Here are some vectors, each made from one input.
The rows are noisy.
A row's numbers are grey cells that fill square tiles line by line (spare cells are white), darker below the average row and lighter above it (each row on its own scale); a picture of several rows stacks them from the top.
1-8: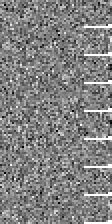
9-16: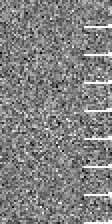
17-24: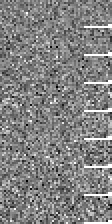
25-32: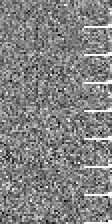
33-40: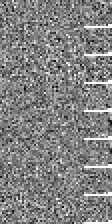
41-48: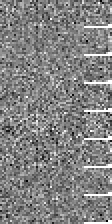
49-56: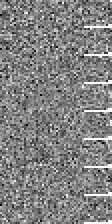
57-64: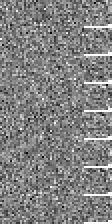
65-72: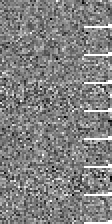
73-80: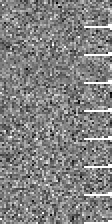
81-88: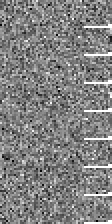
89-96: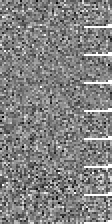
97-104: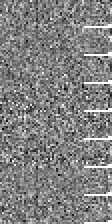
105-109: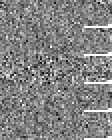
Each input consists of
a list of up to two points on a 7-point line.
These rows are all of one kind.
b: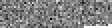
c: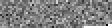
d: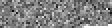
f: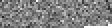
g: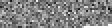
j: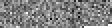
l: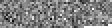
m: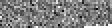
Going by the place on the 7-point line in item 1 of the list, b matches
f and m.
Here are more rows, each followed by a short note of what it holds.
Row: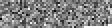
a list of one item
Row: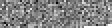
a list of one item
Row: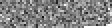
a list of one item
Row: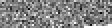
the empty list
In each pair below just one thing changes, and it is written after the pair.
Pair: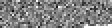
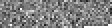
the place on the 7-point line in item 1 of the list
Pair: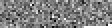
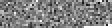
the place on the 7-point line in item 2 of the list
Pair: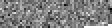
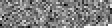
the place on the 7-point line in item 2 of the list
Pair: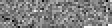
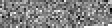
the place on the 7-point line in item 1 of the list
